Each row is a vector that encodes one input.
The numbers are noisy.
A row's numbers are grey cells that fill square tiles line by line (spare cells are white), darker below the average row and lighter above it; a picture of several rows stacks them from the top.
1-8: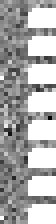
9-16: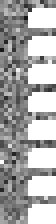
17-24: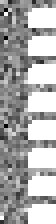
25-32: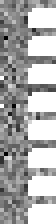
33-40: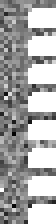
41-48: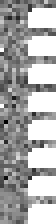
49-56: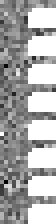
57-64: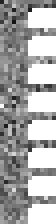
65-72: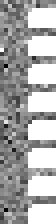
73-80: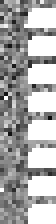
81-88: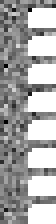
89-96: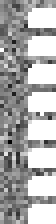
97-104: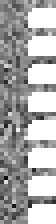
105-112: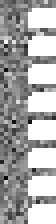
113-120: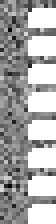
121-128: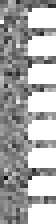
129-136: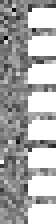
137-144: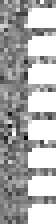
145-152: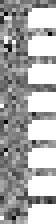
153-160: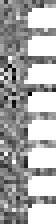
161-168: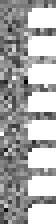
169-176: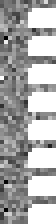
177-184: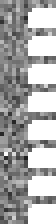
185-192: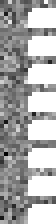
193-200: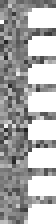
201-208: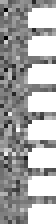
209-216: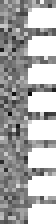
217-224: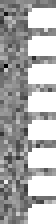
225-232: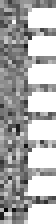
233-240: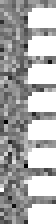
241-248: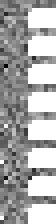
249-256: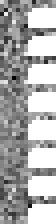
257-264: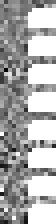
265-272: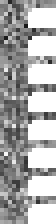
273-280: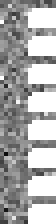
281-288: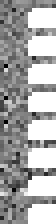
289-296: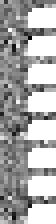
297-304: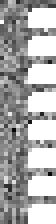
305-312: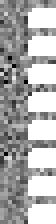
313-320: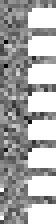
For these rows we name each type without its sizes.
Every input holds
a label and a true/false value.
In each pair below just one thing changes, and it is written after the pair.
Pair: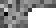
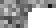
the label
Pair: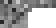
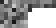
the true/false value
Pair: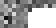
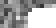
the true/false value
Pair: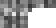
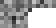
the label
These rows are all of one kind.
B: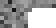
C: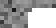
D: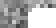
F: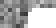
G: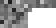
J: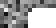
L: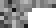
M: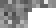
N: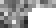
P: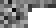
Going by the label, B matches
C, G, L and P.
